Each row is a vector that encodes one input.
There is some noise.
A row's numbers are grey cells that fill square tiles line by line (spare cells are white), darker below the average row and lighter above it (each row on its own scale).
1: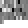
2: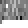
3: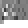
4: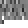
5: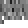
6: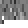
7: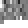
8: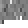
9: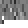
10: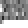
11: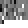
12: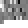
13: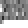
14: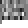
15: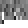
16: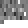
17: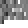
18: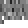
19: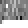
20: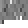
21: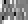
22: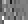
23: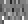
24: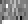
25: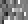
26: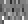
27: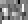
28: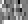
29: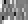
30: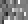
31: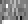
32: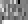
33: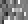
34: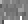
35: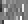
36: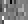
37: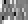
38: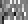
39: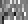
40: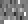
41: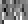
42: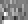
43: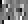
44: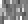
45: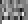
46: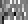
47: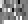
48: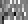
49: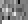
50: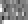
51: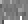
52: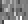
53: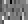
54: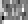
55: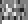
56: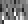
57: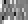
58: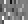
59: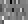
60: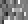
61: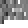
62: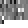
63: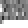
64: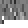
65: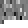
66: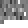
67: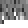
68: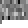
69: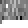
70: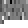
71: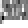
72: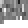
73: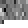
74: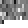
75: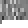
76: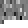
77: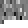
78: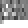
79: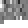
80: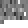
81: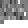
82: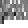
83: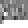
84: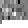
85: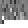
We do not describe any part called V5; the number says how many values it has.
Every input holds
a point on a 7-point line, together with either a fixed value, or a true/false value and a value of V5.
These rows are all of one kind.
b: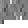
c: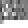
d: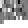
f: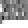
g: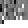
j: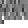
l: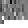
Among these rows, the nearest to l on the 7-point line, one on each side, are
g and j.
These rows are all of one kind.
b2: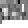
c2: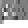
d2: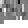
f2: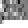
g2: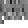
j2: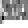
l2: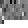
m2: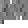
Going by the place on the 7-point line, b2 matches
f2 and j2.
